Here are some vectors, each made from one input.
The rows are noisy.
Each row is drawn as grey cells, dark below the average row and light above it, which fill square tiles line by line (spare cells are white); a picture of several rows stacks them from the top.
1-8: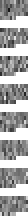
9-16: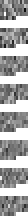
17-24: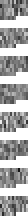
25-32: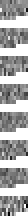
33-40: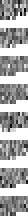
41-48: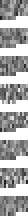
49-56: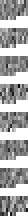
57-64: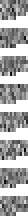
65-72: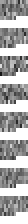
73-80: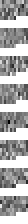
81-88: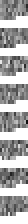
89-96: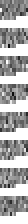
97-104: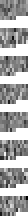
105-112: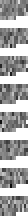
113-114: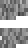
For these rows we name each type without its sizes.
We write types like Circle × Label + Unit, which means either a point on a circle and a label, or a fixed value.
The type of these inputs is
(Bool × Bool × Bool × Bool + Line) × Line.
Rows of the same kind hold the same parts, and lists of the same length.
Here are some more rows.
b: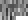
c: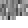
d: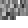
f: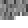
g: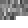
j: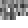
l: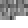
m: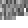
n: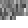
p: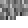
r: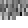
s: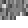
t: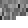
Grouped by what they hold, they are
b, d, f, g, j, l, m, n, p, s, t
c, r

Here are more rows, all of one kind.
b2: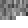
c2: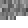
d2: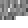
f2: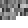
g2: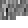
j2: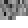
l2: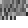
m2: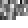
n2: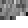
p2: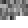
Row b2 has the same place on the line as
j2 and n2.
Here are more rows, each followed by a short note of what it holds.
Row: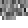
a point on each of two lines
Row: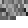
a point on a line and four true/false values
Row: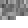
a point on a line and four true/false values
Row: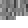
a point on a line and four true/false values
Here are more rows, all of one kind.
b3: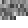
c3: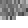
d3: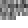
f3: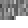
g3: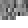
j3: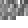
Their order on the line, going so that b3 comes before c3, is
d3, f3, b3, c3, g3, j3.
